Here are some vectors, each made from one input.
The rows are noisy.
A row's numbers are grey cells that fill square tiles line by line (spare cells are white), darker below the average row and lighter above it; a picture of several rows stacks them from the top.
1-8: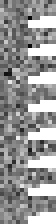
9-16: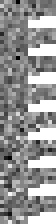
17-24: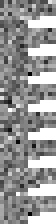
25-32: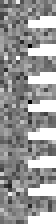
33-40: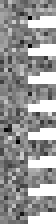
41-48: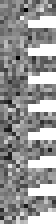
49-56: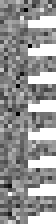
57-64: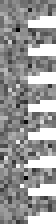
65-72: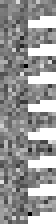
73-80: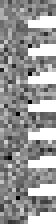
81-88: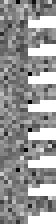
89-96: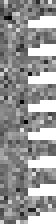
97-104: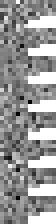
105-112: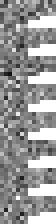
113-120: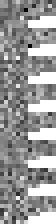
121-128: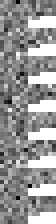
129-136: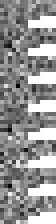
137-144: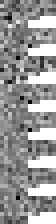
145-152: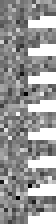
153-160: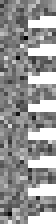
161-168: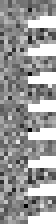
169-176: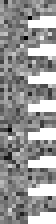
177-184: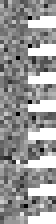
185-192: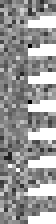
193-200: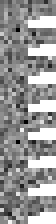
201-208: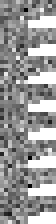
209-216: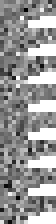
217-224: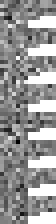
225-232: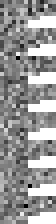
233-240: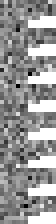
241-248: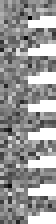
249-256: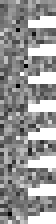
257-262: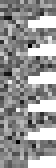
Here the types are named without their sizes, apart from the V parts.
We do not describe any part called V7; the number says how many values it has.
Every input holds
a value of V7, together with a list of points on a line.
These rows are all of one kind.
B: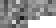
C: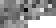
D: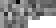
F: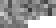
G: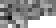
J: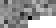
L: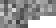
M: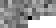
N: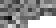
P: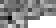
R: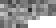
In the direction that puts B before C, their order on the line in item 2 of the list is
N, J, B, C, F, D, P, M, L, G, R.
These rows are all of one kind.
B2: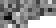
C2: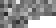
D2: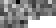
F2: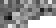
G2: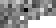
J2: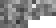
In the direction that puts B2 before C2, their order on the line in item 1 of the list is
J2, F2, D2, B2, C2, G2.
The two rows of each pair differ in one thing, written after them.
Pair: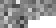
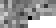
the value of V7
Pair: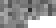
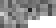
the place on the line in item 2 of the list
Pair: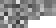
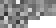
the place on the line in item 1 of the list
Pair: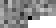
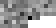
the place on the line in item 1 of the list
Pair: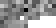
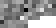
the place on the line in item 2 of the list
